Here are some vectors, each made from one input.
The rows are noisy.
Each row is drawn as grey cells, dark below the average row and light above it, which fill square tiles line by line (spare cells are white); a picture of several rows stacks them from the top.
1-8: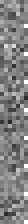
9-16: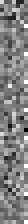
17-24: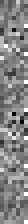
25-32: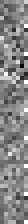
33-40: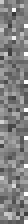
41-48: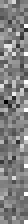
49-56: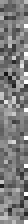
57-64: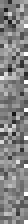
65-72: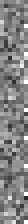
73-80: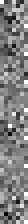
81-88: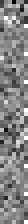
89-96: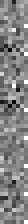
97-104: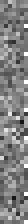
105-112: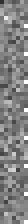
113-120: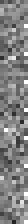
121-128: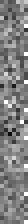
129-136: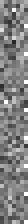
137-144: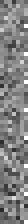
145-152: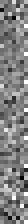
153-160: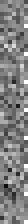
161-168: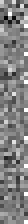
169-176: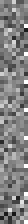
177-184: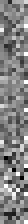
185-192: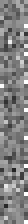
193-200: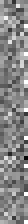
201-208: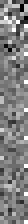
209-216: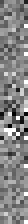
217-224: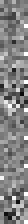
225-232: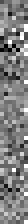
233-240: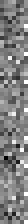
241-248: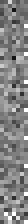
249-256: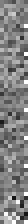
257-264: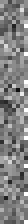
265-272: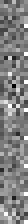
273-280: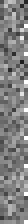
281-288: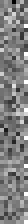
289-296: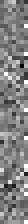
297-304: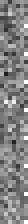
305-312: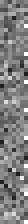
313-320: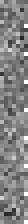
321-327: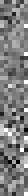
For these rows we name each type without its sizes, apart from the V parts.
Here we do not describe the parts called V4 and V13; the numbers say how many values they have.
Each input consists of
either a label and a true/false value, or a value of V4 and a value of V13.
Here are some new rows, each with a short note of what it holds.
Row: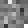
a value of V4 and a value of V13
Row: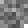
a label and a true/false value
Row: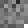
a value of V4 and a value of V13
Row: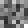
a label and a true/false value
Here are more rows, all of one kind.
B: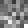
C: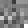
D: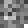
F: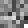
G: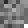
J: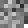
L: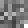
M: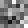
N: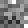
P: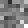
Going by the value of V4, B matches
C, F and L.
